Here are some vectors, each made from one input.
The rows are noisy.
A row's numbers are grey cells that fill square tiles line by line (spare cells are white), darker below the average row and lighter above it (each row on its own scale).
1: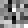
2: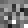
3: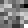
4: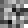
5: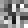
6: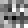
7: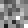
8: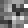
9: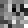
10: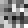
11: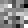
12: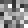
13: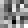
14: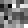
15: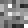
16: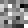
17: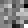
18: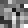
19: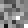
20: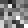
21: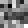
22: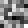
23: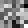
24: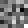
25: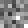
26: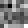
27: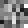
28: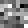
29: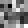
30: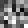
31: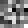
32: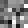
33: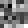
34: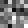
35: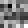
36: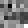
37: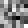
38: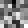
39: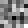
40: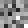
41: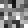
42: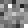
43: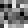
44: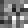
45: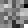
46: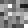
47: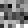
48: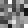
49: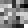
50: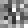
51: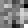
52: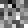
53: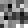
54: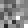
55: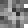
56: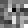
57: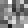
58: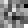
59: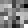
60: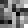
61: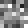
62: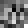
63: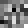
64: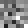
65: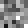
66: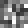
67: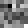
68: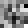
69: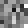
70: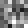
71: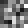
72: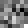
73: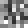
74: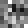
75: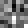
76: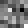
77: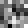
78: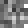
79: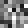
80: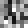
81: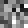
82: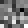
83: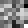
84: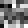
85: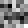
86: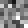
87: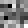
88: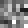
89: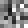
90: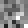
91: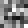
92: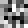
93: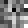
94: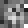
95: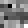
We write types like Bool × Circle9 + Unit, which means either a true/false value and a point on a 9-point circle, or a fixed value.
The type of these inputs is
Bool × (Line5 + Line7).
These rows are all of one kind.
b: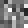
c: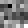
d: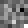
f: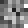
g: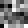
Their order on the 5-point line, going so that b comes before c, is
g, f, b, d, c.
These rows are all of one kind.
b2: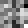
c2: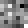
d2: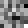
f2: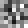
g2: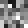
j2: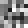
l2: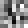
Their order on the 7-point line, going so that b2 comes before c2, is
b2, d2, c2, j2, g2, f2, l2.
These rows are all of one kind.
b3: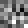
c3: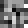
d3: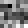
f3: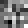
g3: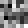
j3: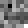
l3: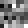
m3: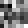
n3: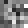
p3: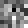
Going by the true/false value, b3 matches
c3, f3, n3 and p3.
